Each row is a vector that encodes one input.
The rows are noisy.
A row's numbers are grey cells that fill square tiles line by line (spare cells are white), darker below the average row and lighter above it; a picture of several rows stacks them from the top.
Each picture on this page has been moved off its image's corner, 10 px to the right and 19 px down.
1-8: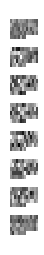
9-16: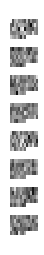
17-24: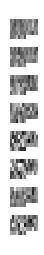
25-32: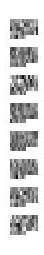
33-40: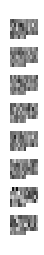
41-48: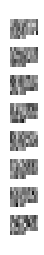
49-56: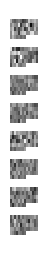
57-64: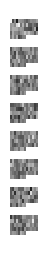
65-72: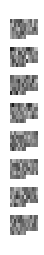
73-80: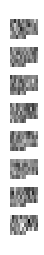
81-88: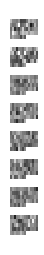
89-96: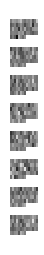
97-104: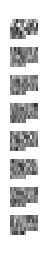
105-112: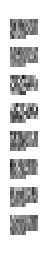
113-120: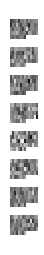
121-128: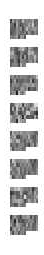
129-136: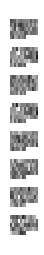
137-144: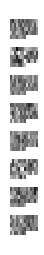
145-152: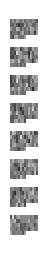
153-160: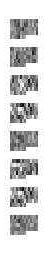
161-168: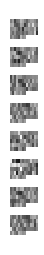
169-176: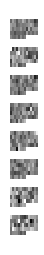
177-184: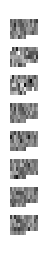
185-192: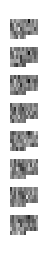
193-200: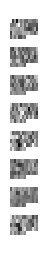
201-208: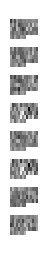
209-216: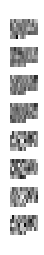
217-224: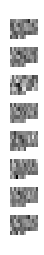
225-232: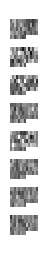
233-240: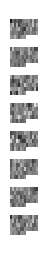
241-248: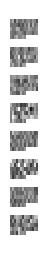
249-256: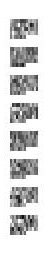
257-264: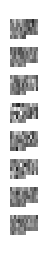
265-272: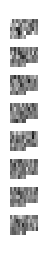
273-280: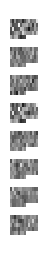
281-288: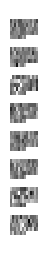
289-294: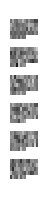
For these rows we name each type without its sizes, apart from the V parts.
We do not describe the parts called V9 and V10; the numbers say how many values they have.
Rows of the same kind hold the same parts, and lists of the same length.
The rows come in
3 kinds.
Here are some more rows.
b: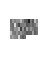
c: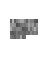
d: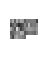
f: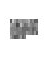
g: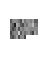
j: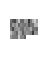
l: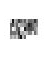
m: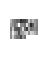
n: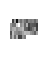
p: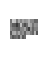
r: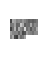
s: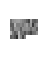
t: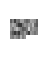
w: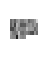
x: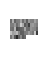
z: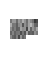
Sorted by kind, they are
b, j, r, s, w, x
c, d, f, g, p, t, z
l, m, n

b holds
a point on a line and a value of V10.
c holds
a point on each of two lines.
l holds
a value of V9.
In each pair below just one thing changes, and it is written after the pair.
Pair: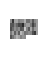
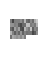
the place on the line
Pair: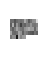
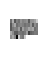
the place on the line
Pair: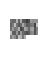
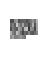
the place on the line
